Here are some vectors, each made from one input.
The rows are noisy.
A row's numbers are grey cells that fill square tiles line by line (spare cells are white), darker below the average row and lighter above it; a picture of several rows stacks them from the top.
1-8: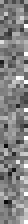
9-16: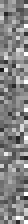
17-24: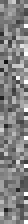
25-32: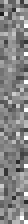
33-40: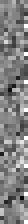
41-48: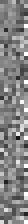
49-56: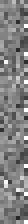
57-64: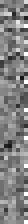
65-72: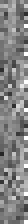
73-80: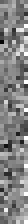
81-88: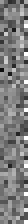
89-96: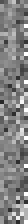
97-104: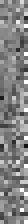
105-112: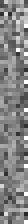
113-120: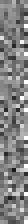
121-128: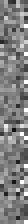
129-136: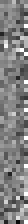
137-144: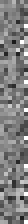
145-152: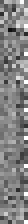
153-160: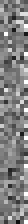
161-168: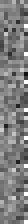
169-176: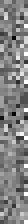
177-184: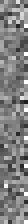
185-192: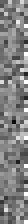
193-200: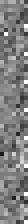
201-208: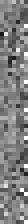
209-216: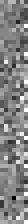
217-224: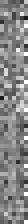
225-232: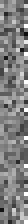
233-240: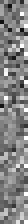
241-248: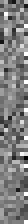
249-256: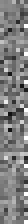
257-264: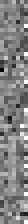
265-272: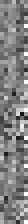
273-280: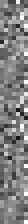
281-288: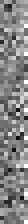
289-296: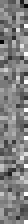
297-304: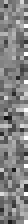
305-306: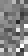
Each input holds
either a fixed value, or three labels (each one of 12) and a true/false value, or a node of an 11-node tree.
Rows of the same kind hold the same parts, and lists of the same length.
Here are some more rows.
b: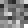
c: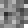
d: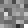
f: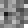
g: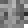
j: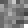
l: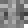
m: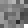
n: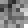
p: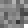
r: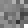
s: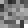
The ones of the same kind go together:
b, d, n, s
c, f
g, j, l, m, p, r

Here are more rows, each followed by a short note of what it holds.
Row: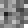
a fixed value
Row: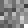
three labels (each one of 12) and a true/false value
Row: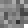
a node of an 11-node tree
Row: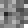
a fixed value
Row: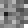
a fixed value
